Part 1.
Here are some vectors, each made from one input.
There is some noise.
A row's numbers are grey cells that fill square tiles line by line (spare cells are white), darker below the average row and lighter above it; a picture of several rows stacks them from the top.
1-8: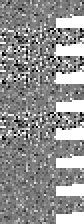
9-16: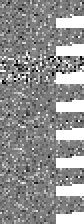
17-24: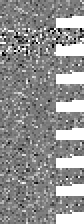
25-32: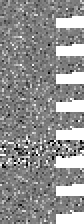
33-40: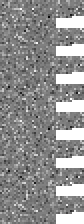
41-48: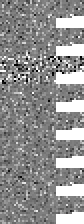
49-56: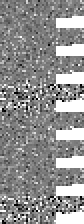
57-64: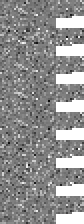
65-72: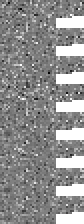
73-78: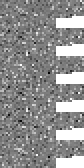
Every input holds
a list of up to two points on a 5-point line.
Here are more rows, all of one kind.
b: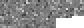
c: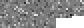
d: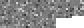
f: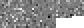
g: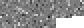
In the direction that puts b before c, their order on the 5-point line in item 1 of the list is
d, b, c, g, f.
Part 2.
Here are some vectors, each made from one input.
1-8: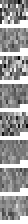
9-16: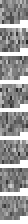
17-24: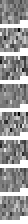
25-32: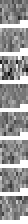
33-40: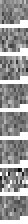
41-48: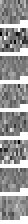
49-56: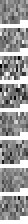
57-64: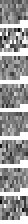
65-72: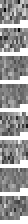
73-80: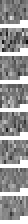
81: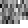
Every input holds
a point on a 7-point line, together with either a fixed value, or a node of an 8-node tree.
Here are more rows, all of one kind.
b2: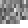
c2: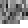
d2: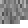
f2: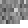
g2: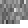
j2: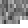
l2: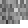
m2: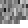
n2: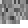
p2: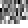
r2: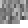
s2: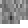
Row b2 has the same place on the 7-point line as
c2, p2 and r2.
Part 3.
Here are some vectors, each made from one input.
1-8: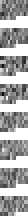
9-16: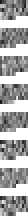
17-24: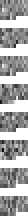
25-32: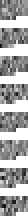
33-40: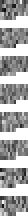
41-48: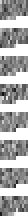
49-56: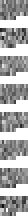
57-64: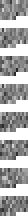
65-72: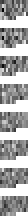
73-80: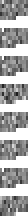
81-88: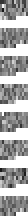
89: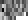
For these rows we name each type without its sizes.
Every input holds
either a point on a line, or four true/false values.
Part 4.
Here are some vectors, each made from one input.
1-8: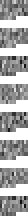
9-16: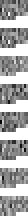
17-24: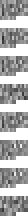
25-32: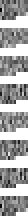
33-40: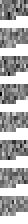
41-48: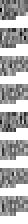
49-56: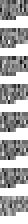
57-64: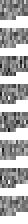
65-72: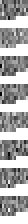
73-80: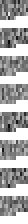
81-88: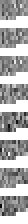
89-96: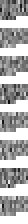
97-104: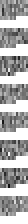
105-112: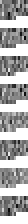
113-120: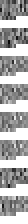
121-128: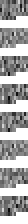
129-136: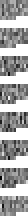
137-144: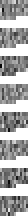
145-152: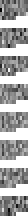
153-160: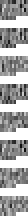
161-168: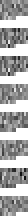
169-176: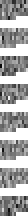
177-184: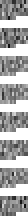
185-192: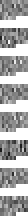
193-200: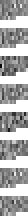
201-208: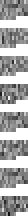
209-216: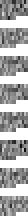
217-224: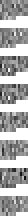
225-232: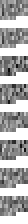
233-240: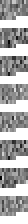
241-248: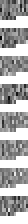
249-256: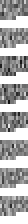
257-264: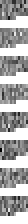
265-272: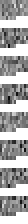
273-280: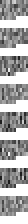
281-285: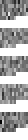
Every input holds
either a point on a 14-point line, or three true/false values.
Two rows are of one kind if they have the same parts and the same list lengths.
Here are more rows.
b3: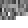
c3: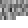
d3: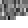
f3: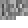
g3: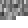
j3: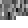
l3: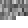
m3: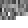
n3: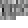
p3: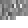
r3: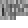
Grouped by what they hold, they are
b3, d3, j3, m3
c3, f3, g3, l3, n3, p3, r3

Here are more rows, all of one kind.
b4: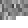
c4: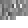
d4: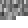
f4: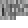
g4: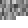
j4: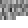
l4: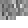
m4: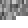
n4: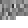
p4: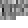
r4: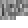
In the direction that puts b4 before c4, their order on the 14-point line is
b4, n4, c4, l4, r4, f4, p4, j4, g4, m4, d4.
